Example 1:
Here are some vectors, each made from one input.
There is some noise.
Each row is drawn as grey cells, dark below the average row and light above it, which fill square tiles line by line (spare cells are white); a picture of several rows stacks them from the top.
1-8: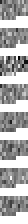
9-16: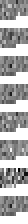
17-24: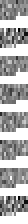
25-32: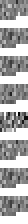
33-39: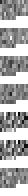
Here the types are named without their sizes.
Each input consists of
either a point on a circle, or a fixed value.
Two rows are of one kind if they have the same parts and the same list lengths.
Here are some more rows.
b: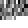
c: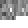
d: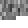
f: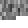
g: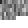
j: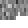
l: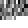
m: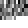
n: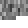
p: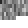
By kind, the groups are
b, l, m
c, d, f, g, j, n, p

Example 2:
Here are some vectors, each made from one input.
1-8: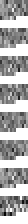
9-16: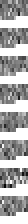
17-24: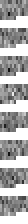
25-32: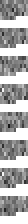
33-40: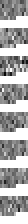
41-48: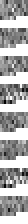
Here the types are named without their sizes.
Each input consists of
either a fixed value, or three true/false values.
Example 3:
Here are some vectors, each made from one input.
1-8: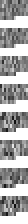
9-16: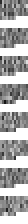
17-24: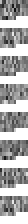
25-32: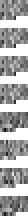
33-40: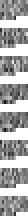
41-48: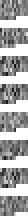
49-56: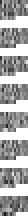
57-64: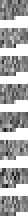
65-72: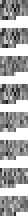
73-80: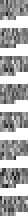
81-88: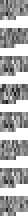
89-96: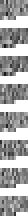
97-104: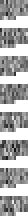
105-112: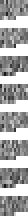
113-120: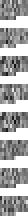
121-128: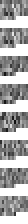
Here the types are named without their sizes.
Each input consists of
a point on a circle.
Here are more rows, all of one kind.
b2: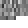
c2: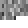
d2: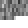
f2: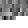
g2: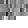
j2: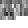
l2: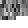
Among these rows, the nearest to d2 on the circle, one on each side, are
f2 and j2.
